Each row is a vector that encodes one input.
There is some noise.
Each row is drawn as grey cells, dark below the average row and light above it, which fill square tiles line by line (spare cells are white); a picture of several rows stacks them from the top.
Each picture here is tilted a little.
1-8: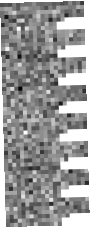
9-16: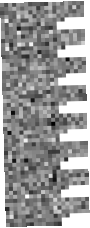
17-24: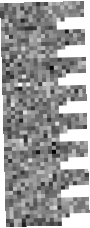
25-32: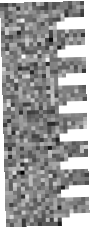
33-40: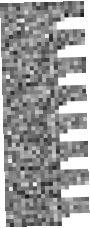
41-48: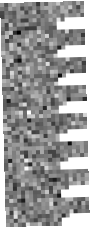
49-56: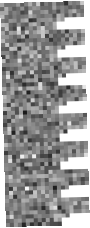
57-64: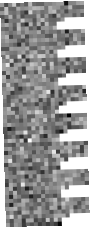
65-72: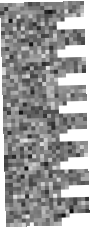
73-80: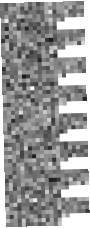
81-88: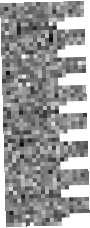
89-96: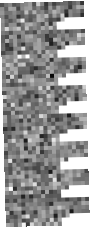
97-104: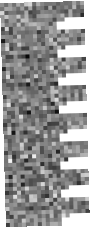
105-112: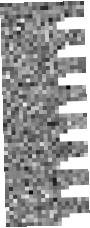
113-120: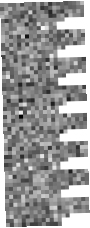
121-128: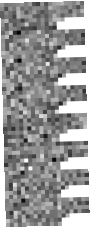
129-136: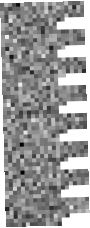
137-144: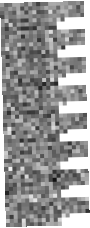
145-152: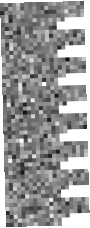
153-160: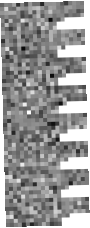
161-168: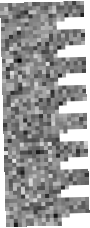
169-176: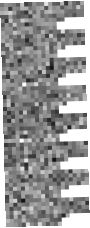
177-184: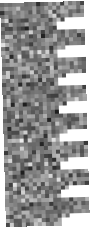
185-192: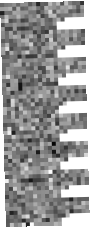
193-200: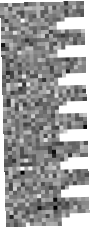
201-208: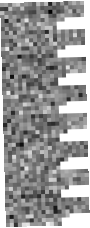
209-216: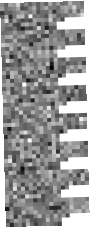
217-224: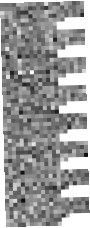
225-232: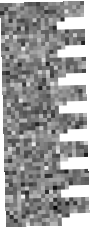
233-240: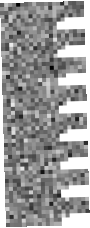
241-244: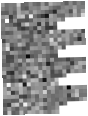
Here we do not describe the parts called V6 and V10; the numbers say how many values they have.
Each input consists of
a value of V6, together with either a true/false value and a value of V10, or a list of up to two points on a 7-point line.
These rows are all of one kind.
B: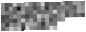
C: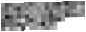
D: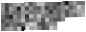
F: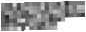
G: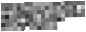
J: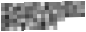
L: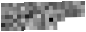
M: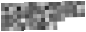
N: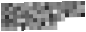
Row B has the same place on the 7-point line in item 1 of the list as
D, J and M.
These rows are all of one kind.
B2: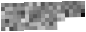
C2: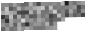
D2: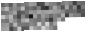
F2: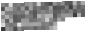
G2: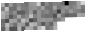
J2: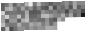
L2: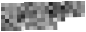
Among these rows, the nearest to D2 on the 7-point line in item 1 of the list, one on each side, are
B2 and J2.
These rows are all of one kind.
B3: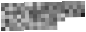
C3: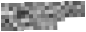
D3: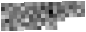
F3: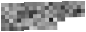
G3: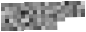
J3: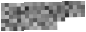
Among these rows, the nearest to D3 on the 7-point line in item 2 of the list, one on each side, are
B3 and G3.
